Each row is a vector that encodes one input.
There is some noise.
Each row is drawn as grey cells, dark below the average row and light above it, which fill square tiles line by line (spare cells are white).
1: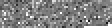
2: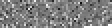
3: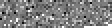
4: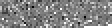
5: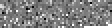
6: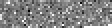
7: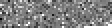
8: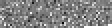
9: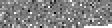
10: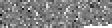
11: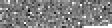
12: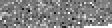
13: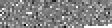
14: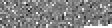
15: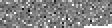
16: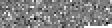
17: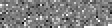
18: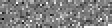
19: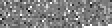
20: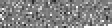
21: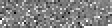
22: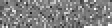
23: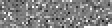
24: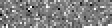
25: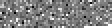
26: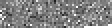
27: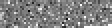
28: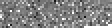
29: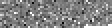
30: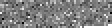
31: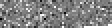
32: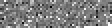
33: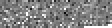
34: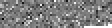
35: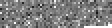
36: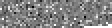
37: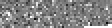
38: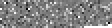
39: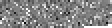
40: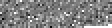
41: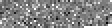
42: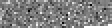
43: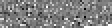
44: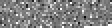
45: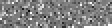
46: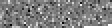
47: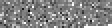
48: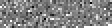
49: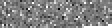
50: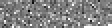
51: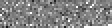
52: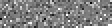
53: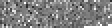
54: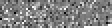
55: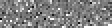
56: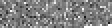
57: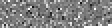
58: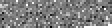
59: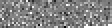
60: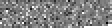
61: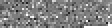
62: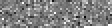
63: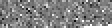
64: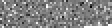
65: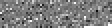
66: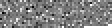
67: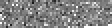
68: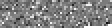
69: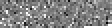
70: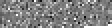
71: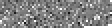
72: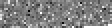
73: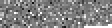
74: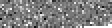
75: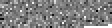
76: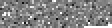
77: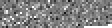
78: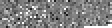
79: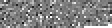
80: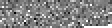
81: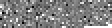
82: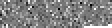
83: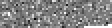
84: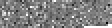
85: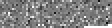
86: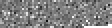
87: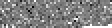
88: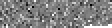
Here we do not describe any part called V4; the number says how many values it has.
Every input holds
a value of V4, together with either one of 5 labels, or a point on a 5-point line.
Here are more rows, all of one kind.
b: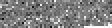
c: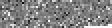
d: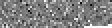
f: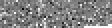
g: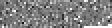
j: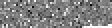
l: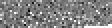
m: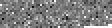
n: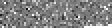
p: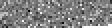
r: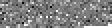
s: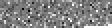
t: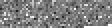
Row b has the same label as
d, j and m.
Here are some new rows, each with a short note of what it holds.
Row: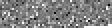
one of 5 labels and a value of V4
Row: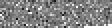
a point on a 5-point line and a value of V4
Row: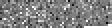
a point on a 5-point line and a value of V4
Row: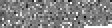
a point on a 5-point line and a value of V4
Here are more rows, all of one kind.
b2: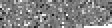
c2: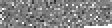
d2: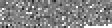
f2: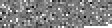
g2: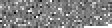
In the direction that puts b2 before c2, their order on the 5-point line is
b2, d2, c2, g2, f2.
